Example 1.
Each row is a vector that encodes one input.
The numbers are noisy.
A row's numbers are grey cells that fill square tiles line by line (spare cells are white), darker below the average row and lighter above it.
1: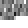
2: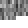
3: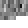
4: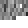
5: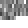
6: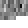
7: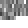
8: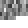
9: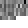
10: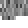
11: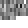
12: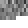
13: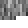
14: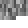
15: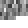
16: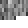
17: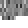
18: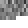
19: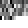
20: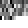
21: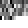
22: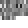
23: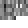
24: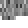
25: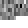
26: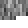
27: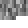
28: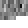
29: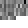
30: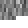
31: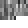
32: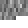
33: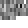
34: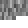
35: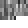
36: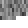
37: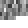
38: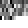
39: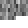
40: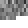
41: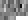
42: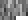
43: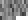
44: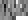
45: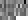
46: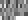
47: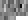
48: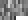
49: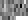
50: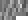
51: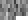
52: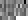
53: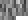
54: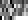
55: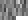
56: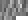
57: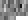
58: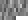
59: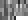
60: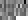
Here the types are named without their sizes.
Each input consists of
a list of points on a line.
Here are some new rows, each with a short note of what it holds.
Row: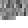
a list of one item
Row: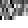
the empty list
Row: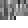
a list of one item
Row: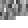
a list of one item
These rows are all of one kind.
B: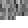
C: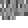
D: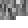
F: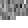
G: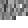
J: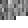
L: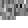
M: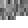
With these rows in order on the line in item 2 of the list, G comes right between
C and J.
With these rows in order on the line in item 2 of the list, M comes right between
B and F.
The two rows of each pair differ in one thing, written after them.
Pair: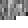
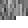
the place on the line in item 2 of the list
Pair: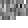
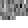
the place on the line in item 2 of the list
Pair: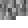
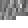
the place on the line in item 2 of the list
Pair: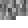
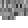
the place on the line in item 1 of the list
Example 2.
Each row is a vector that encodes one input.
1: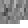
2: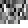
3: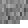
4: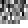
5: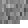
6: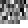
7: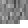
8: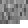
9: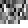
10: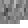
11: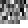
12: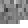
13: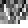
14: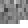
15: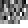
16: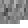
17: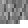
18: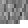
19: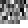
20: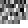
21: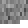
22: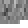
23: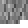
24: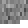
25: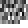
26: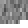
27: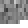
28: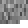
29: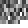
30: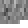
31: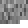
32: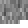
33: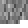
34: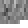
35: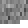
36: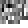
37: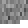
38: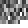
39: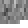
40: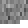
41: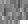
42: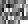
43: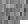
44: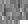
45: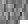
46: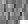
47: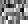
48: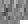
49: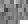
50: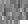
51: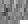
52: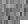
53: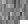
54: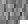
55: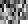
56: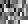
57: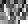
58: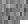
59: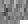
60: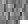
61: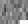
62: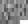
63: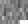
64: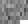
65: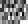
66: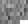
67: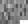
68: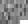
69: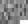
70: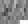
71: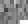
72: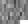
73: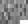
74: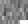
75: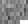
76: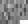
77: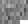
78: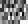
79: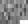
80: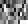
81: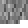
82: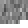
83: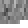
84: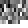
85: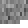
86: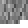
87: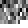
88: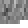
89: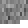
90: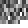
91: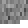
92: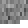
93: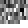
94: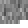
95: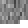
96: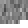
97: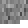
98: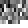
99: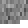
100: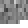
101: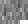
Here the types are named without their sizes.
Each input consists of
either a point on each of two lines, or three true/false values.
